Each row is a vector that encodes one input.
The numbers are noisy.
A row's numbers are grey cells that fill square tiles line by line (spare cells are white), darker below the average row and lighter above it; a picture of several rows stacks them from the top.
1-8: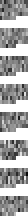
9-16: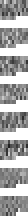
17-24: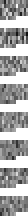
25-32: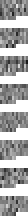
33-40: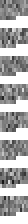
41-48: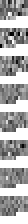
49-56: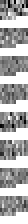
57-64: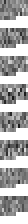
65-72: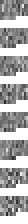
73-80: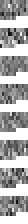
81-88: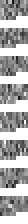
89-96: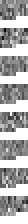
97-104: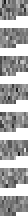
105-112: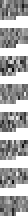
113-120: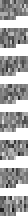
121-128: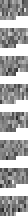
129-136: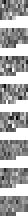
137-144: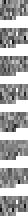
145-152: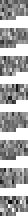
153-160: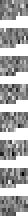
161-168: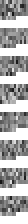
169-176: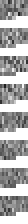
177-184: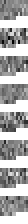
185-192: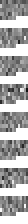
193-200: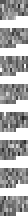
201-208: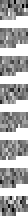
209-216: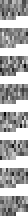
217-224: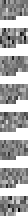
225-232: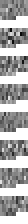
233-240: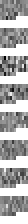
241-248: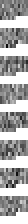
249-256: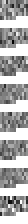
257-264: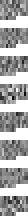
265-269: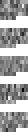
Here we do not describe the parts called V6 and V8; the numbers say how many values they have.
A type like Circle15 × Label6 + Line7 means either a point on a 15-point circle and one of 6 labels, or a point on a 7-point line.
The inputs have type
Bool × V8 + Label7 × (Line11 + List2(V6)).
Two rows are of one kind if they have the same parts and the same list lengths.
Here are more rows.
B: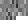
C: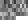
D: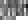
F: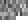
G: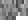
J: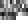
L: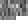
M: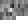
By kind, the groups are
B, G
C, F
D
J, M
L

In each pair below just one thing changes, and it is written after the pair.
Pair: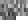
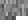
the value of V6 in item 1 of the list
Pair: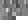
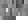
the value of V6 in item 1 of the list
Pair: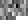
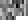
the label
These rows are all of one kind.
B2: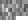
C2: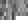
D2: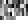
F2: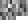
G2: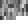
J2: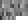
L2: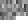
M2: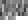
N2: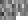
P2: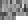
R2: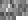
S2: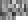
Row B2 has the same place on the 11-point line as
L2, P2 and S2.
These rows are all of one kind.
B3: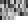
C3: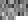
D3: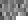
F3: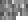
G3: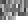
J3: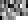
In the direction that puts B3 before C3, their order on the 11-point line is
D3, J3, G3, B3, C3, F3.
